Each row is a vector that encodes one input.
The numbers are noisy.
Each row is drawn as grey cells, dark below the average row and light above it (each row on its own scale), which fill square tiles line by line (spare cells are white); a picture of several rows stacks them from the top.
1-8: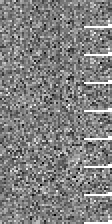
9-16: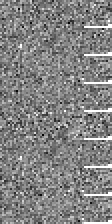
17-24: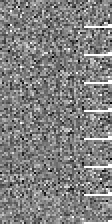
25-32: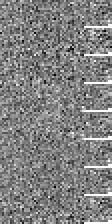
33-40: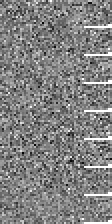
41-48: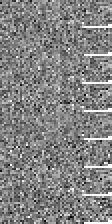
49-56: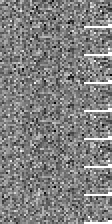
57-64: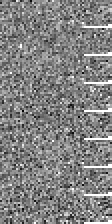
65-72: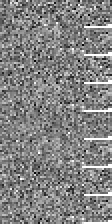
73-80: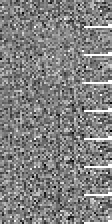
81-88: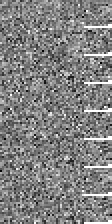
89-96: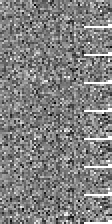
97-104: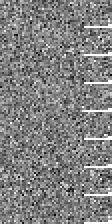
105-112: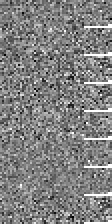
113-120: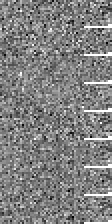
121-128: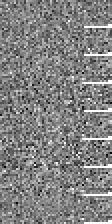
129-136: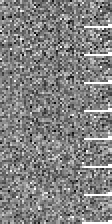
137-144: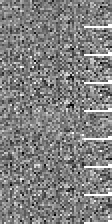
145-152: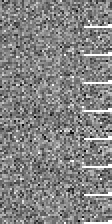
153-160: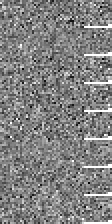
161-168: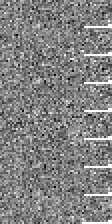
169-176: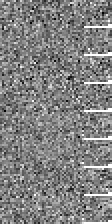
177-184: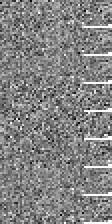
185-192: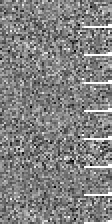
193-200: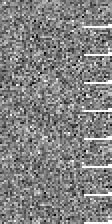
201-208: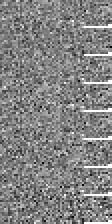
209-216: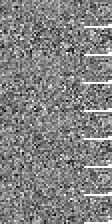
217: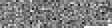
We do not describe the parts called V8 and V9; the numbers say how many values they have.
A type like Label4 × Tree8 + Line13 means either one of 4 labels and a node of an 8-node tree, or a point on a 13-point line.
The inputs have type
Bool × Line6 + Line7 × V9 + V8.
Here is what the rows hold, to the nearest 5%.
About 30% of them hold a point on a 6-point line and a true/false value. About 45% of them hold a point on a 7-point line and a value of V9. The rest hold a value of V8.
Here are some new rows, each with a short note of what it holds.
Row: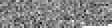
a point on a 6-point line and a true/false value
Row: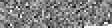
a value of V8
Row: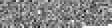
a point on a 6-point line and a true/false value
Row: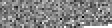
a point on a 6-point line and a true/false value
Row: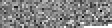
a point on a 6-point line and a true/false value
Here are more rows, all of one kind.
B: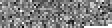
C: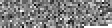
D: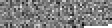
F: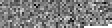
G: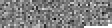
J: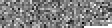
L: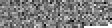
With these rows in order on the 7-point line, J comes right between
B and G.
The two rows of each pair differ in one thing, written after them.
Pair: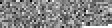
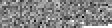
the place on the 6-point line
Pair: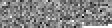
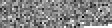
the true/false value
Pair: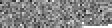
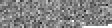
the place on the 6-point line
